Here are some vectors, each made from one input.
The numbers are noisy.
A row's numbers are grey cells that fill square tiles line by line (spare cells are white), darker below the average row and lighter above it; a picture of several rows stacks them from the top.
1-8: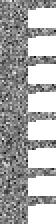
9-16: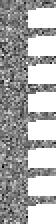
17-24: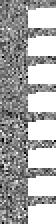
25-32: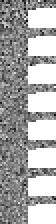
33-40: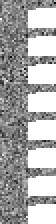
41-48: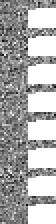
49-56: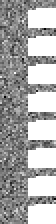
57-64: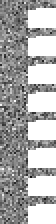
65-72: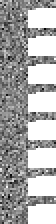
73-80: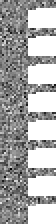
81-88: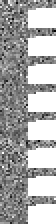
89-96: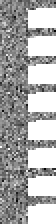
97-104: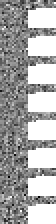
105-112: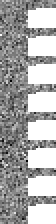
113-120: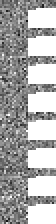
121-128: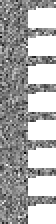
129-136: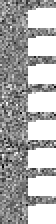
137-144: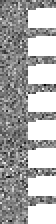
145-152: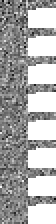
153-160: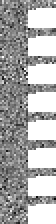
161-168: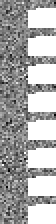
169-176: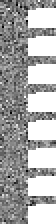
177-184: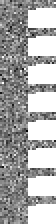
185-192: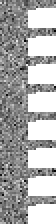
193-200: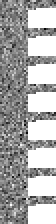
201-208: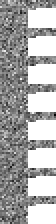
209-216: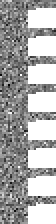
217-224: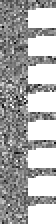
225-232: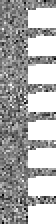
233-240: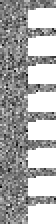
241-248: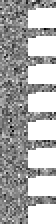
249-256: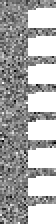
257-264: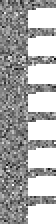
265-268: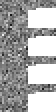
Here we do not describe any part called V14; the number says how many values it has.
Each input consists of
one of 12 labels and a point on a 12-point line, together with either a node of a 13-node tree, or a value of V14.
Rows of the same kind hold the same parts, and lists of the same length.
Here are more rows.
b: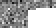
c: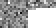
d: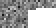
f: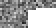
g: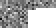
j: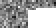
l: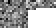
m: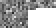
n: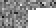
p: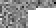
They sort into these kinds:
b, c, j, n, p
d, f, g, l, m

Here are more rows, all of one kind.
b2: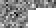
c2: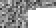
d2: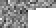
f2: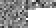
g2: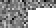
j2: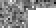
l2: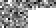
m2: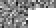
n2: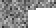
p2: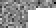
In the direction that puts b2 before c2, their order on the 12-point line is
p2, d2, f2, g2, n2, b2, j2, c2, l2, m2.
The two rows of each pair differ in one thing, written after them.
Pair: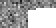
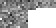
the place on the 12-point line
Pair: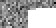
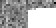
the place on the 12-point line
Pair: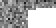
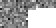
the value of V14
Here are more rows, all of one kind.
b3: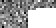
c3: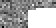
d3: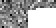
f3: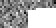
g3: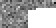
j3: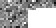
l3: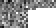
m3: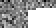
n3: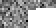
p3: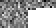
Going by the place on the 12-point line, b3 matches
j3 and p3.
